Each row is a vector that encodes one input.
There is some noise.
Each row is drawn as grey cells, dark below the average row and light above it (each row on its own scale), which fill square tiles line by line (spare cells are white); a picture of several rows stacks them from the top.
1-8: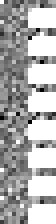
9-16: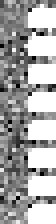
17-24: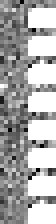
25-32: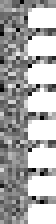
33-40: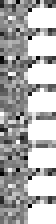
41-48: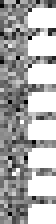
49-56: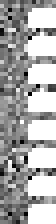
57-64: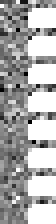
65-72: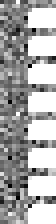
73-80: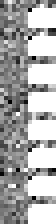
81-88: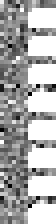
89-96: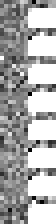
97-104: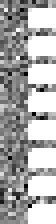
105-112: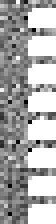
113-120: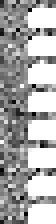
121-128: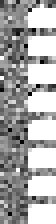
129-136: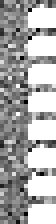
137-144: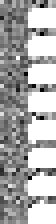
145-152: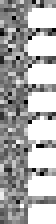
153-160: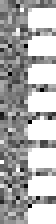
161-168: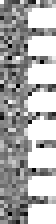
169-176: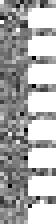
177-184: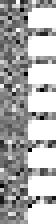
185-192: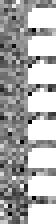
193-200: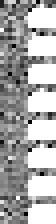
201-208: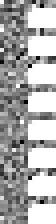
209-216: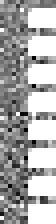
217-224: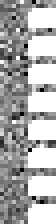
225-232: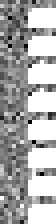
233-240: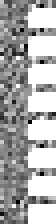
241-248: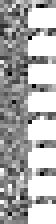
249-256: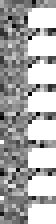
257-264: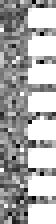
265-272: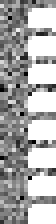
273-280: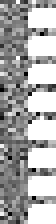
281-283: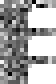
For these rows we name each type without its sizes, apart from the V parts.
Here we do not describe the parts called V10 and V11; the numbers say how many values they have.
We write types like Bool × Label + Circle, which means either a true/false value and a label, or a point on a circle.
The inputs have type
List(Circle) × (Tree + V10) × V11.
